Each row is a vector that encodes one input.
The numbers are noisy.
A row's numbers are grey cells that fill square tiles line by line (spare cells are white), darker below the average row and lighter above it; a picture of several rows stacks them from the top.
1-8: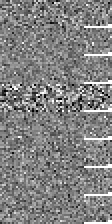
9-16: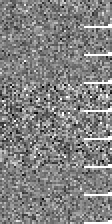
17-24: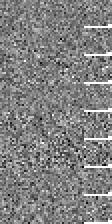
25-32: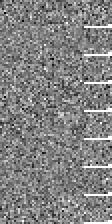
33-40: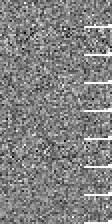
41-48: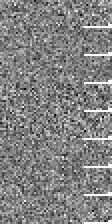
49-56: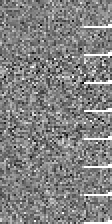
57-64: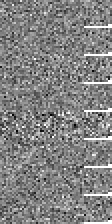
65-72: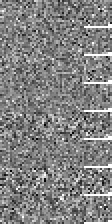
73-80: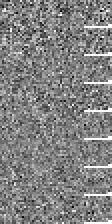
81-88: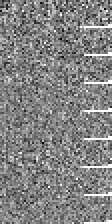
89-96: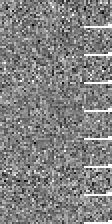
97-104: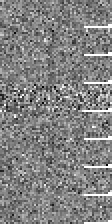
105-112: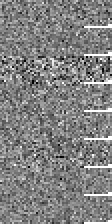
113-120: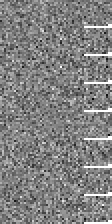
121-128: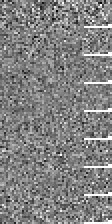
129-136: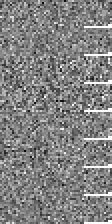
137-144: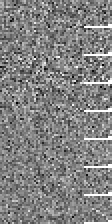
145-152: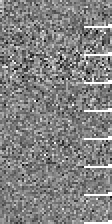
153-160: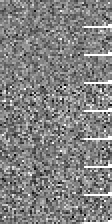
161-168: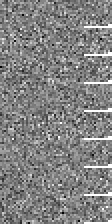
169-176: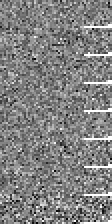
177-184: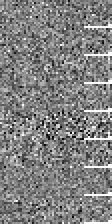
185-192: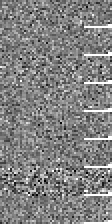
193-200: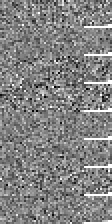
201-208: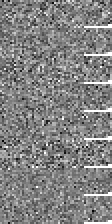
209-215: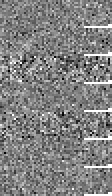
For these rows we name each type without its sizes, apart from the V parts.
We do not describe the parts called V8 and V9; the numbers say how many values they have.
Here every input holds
a node of a tree and a value of V8, together with either a node of a tree and a true/false value, or a value of V9.
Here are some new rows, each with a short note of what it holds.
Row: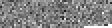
a node of each of two trees, a true/false value and a value of V8
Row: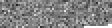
a node of a tree, a value of V8 and a value of V9
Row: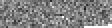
a node of a tree, a value of V8 and a value of V9
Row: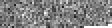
a node of each of two trees, a true/false value and a value of V8
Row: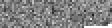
a node of each of two trees, a true/false value and a value of V8
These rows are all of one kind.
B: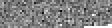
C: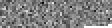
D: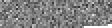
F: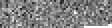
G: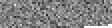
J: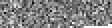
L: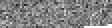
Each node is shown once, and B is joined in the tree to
D and L.
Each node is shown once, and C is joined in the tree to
F.
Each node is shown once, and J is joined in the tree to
G.
